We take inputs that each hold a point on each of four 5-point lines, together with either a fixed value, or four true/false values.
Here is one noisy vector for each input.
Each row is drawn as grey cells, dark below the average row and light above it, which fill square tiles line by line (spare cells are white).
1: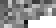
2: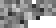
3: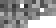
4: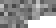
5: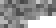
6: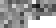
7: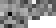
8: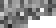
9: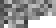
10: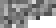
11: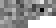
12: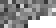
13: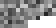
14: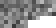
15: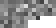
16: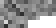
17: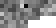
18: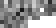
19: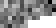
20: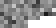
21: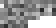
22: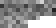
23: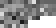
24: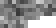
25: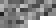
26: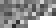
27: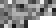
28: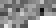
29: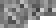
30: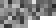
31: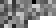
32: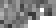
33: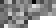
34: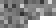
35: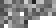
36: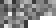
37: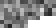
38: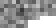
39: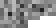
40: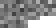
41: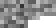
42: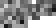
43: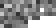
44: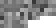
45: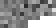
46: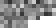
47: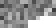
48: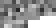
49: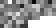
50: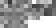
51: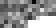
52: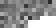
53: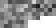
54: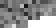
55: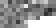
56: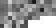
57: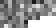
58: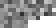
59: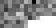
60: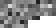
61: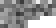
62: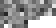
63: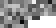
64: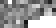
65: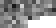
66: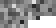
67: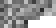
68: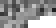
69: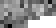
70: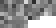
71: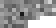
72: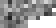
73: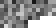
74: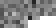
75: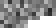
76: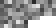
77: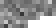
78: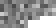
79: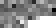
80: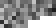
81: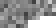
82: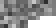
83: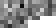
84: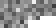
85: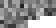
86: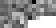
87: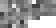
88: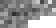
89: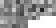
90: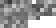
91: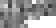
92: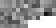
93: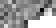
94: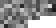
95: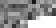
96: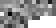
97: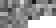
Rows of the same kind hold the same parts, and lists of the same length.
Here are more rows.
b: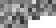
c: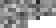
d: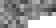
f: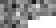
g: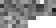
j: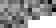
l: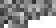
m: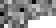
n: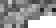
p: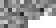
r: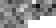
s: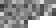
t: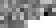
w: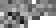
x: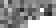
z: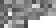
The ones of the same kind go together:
b, c, f, j, l, m, p, s, t, w, x, z
d, g, n, r

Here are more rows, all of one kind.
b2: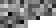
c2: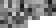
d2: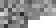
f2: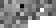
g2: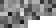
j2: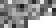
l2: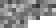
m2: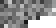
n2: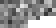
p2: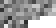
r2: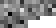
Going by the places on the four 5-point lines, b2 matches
g2 and r2.
